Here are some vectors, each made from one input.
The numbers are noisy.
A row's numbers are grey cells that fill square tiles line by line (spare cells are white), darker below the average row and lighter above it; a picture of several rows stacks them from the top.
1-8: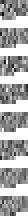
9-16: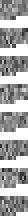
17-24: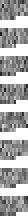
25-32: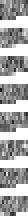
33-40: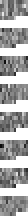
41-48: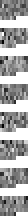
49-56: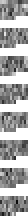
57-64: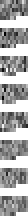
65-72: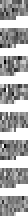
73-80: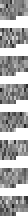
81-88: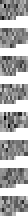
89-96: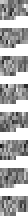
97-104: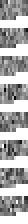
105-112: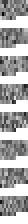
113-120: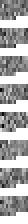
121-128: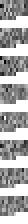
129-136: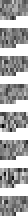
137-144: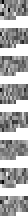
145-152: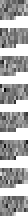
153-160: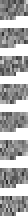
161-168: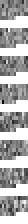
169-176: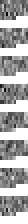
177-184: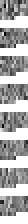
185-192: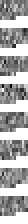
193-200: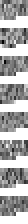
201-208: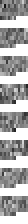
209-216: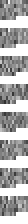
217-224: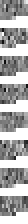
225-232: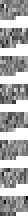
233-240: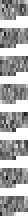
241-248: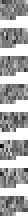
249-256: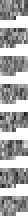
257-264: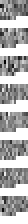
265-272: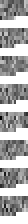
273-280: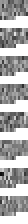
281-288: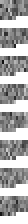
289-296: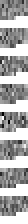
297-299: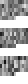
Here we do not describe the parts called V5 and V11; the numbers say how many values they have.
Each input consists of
a point on a 9-point line, a true/false value and a value of V11, together with either a point on a 7-point line, or a value of V5.
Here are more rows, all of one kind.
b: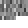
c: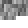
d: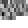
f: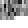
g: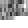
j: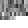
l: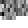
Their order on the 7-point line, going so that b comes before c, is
f, g, j, b, c, d, l.
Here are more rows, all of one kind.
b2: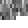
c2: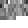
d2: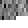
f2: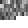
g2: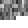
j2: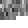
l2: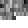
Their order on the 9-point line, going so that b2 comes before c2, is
d2, b2, j2, c2, g2, f2, l2.
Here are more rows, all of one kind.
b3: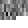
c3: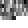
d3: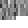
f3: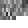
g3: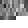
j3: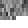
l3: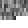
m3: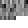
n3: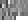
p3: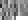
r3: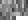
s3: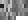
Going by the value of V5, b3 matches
c3, f3, j3 and l3.
